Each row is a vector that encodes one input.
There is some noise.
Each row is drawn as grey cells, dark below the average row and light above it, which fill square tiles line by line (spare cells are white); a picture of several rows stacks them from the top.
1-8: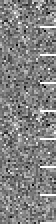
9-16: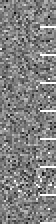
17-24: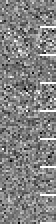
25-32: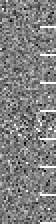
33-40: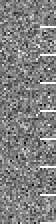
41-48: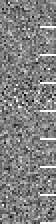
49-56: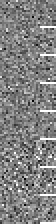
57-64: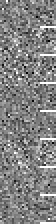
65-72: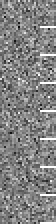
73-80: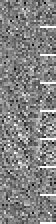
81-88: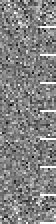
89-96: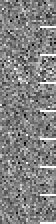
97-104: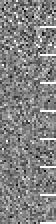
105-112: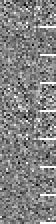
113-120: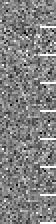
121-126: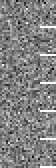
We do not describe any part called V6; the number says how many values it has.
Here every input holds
a value of V6, together with a list of up to two points on a 9-point line.
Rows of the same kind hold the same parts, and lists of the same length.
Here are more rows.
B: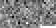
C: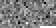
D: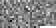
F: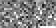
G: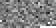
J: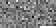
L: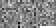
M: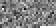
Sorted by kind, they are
B, C, G, J, L
D, M
F

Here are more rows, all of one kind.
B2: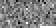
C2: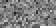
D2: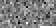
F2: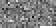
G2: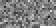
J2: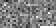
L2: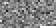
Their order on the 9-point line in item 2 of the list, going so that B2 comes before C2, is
L2, B2, D2, F2, C2, J2, G2.
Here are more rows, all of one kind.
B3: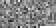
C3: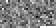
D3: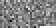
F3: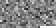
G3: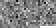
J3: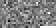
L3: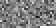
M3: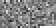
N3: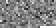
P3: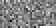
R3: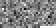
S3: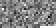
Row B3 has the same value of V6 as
D3, M3 and P3.
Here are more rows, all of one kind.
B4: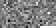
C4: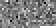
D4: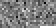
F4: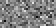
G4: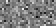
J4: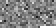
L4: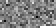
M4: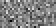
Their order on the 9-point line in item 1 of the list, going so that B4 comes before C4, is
F4, B4, J4, L4, D4, G4, C4, M4.
